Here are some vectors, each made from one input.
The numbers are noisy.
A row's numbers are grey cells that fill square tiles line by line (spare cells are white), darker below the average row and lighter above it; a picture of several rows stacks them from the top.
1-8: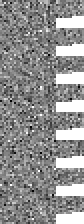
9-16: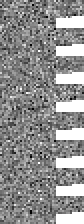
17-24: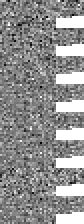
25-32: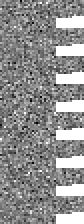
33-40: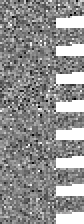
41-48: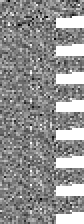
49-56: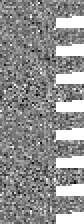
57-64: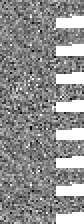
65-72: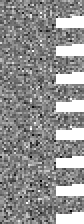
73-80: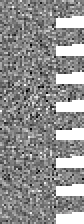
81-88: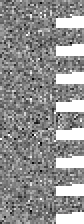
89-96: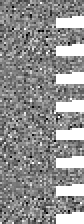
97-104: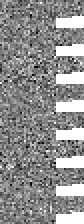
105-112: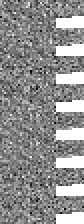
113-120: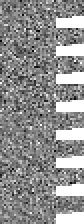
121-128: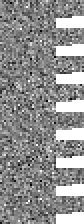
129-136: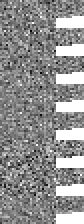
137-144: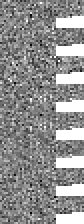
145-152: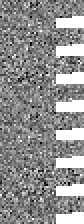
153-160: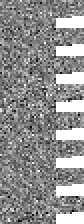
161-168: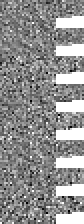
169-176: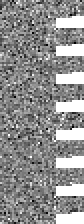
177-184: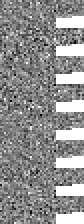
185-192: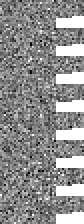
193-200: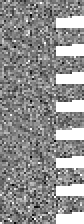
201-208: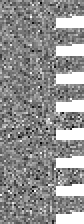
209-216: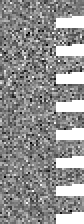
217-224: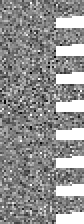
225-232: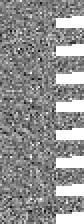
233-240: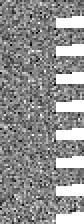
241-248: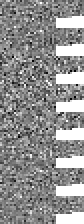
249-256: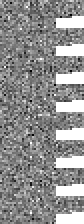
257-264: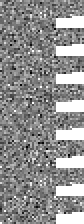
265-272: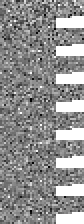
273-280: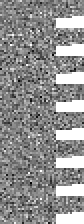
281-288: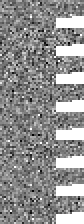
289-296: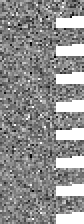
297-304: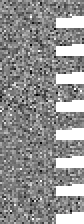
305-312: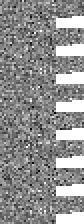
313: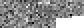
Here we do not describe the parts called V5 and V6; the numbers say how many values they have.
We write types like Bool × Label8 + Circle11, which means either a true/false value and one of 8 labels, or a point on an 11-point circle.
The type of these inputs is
Bool × Bool × Bool × (Circle8 + Unit) + V5 × V6.
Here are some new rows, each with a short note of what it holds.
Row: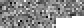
a value of V5 and a value of V6
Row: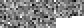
a value of V5 and a value of V6
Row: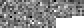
a point on an 8-point circle and three true/false values
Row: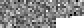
a value of V5 and a value of V6
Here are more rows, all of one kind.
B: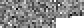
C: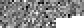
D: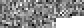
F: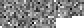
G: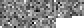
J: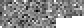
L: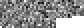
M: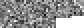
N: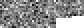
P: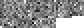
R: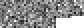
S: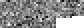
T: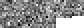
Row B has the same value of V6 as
M and R.
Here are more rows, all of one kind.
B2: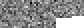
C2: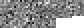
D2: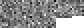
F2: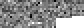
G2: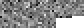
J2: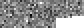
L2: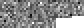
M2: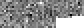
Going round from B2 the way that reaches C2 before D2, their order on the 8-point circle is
B2, C2, J2, M2, L2, G2, F2, D2.
